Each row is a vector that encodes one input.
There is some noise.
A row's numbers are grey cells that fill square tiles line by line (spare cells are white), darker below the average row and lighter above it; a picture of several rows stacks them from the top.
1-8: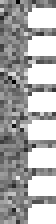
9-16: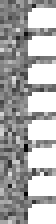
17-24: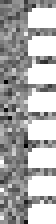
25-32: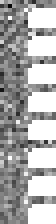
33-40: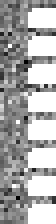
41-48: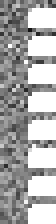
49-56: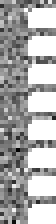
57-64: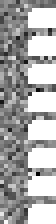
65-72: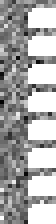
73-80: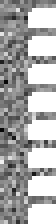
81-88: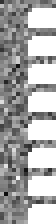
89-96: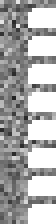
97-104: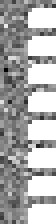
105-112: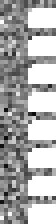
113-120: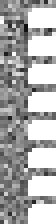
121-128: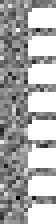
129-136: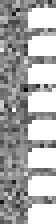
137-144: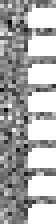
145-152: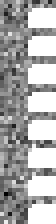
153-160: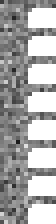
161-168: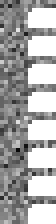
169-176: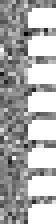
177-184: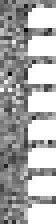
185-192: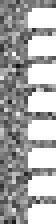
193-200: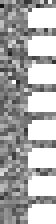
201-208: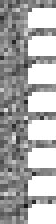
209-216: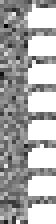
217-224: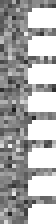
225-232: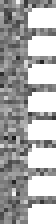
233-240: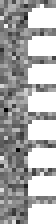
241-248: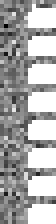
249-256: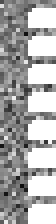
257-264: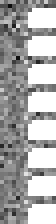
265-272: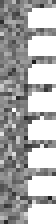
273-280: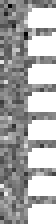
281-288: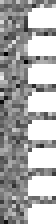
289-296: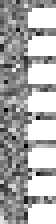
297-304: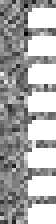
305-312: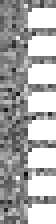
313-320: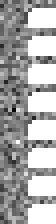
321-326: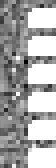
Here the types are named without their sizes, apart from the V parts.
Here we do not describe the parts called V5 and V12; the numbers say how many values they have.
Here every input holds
a true/false value, a value of V5 and a value of V12, together with either a label, or a point on a line.
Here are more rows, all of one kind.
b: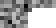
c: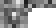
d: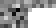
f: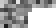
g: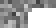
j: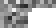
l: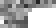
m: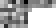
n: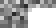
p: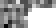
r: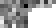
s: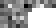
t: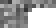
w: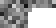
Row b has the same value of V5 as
c, g, j and m.
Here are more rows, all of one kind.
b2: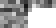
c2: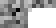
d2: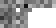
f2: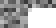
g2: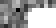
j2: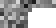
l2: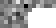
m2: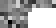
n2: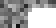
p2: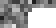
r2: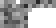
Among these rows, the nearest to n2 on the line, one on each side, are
g2 and m2.
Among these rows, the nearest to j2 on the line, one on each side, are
b2 and g2.
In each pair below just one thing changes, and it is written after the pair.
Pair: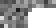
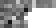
the value of V12
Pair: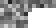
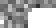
the value of V12
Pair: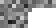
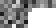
the value of V5
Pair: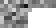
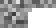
the place on the line
